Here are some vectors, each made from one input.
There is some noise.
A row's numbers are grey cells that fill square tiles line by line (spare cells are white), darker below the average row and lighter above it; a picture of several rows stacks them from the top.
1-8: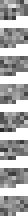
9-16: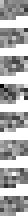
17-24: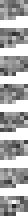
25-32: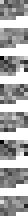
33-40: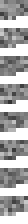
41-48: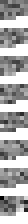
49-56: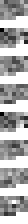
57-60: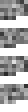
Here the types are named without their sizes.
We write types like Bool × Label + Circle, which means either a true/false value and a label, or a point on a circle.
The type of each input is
List(Line).
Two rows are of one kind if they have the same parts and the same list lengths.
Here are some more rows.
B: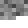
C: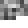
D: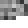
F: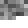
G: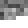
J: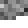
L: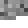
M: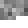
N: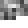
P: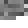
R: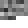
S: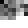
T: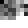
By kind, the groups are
B, F, G, J, L, M, P
C, D, N, R
S, T

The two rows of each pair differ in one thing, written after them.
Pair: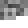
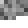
the place on the line in item 1 of the list
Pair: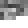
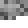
the place on the line in item 1 of the list
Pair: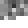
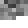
the place on the line in item 2 of the list
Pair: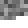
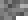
the place on the line in item 1 of the list
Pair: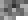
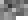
the place on the line in item 2 of the list
